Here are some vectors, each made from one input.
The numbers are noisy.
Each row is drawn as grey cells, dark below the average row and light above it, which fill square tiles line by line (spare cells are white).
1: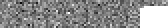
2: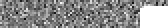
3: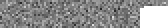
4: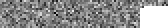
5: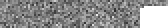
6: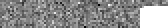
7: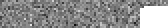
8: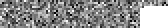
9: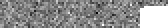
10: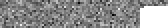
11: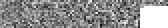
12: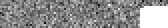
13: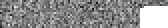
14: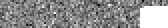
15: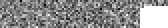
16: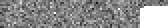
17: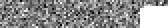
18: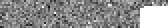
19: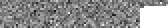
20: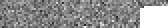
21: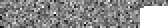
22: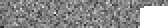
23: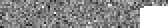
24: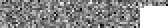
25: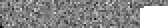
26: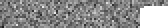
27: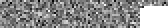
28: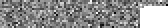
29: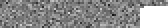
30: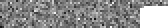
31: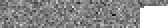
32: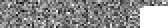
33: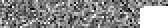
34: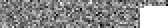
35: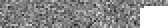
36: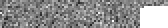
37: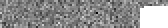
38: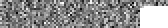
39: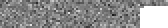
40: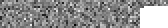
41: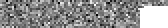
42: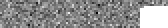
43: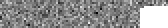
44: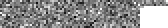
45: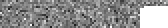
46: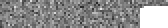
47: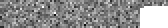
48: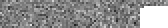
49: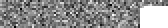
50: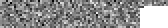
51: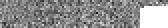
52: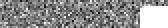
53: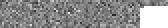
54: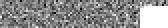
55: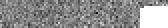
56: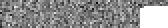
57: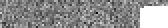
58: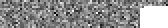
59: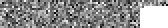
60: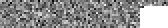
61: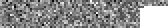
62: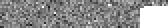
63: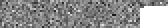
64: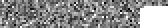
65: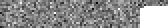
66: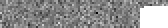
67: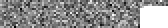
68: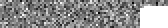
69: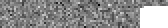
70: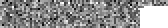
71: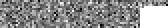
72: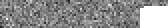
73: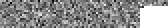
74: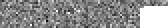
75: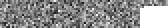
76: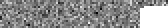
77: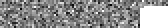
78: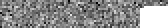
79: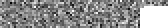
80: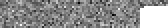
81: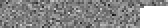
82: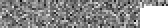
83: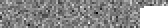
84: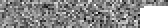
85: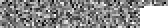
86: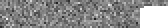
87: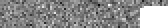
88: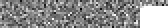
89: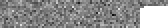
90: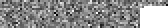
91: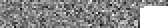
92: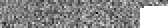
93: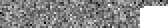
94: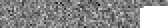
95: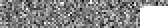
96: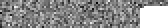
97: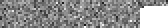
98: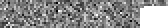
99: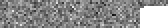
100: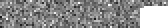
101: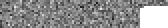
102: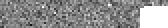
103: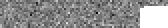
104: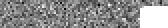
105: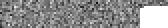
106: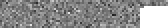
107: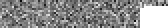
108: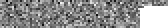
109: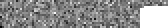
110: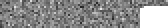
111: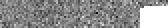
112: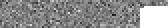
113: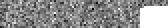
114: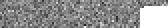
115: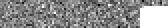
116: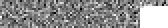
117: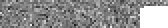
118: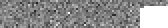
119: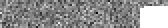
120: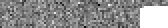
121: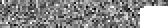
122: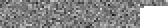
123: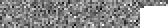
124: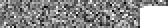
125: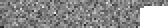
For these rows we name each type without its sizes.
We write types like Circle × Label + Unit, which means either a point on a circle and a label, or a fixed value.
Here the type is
Bool × Bool × Bool × Bool + Tree + Unit.
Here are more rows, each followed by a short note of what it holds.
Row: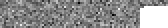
four true/false values
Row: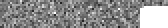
four true/false values
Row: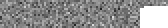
four true/false values
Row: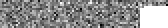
a node of a tree
